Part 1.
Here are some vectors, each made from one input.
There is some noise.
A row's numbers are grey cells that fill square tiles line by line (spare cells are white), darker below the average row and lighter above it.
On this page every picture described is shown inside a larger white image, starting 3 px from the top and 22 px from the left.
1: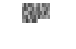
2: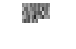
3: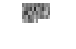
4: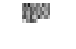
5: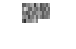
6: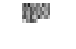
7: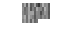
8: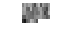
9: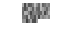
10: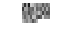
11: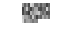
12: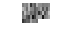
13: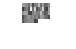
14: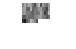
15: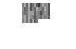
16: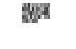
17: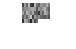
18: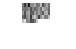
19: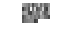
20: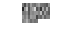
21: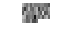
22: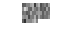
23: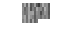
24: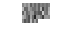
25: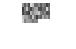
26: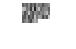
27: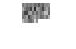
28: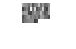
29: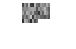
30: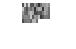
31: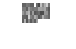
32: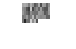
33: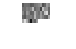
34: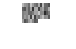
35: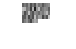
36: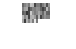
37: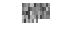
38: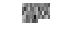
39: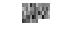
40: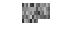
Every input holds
a point on each of two 5-point circles.
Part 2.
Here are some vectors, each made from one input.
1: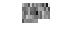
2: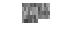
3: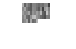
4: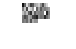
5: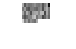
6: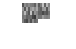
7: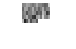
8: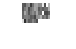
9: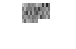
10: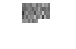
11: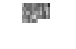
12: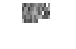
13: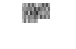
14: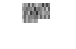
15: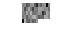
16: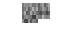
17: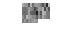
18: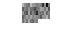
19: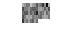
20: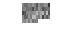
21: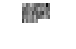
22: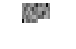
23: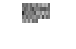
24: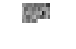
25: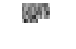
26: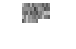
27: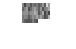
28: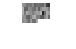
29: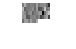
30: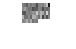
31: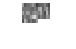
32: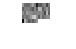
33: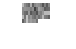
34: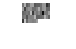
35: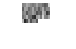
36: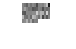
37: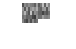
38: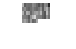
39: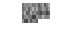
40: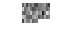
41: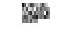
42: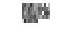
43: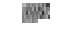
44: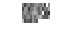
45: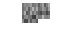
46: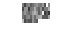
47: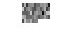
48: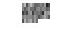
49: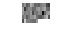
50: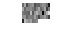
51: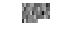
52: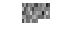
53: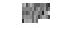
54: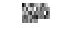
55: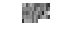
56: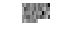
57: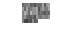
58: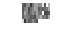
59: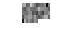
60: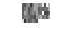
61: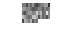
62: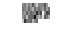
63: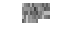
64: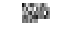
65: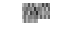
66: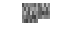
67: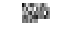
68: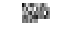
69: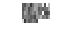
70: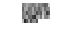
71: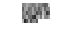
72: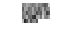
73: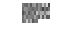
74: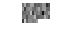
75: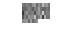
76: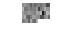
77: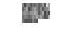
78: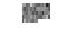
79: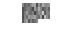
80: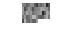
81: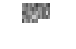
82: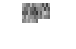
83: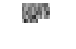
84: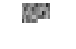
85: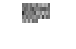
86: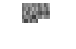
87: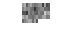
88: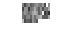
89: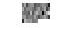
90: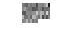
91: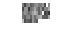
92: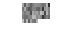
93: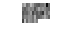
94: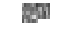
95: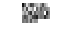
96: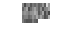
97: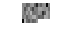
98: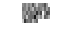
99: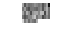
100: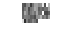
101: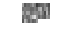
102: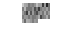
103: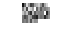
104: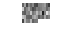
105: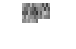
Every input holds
a list of up to two points on an 8-point line.
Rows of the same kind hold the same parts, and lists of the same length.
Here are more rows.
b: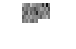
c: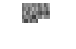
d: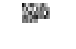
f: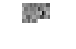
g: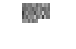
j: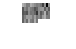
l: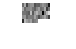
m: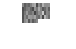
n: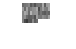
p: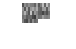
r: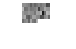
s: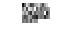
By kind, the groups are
b, f, g, j, l, m, r
c, n, p
d, s

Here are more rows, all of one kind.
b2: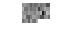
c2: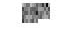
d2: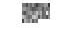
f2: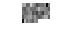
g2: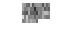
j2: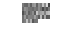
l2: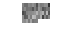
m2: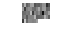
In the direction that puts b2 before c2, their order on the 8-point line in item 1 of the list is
j2, l2, d2, b2, m2, f2, c2, g2.
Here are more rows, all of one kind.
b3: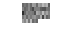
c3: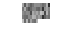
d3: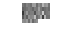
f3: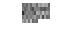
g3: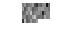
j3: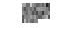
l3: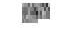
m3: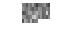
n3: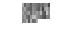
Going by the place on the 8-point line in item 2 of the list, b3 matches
f3 and m3.
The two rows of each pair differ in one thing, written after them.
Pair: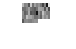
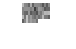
the place on the 8-point line in item 2 of the list
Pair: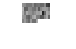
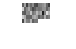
the place on the 8-point line in item 2 of the list
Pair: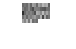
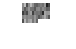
the place on the 8-point line in item 1 of the list
